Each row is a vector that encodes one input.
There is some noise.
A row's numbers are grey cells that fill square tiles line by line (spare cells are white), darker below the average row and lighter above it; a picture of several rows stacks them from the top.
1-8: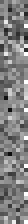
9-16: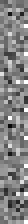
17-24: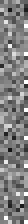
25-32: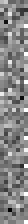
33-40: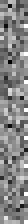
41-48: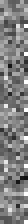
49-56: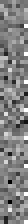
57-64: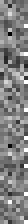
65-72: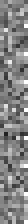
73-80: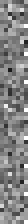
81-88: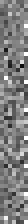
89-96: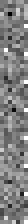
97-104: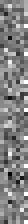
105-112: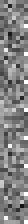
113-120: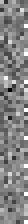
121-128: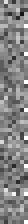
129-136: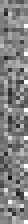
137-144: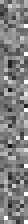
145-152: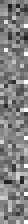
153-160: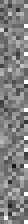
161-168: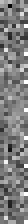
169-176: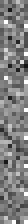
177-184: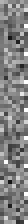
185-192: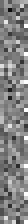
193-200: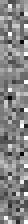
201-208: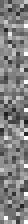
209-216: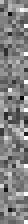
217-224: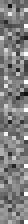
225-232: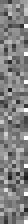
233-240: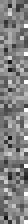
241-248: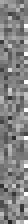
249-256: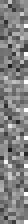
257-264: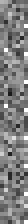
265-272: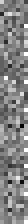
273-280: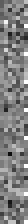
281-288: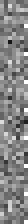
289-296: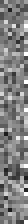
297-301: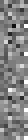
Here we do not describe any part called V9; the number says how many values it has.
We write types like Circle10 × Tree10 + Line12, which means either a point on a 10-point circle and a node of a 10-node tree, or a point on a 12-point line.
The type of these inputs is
List3(Line3 × Line5 × V9).
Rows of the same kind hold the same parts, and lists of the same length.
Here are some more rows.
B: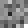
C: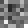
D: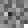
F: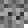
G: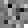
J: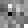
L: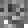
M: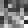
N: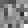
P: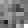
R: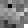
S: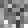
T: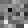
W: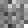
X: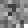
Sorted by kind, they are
B, D, F, J, X
C, L, S, T
G, N, P, R, W
M

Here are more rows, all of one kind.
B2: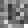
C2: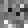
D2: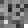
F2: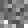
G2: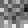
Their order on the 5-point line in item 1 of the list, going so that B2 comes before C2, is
B2, D2, C2, F2, G2.
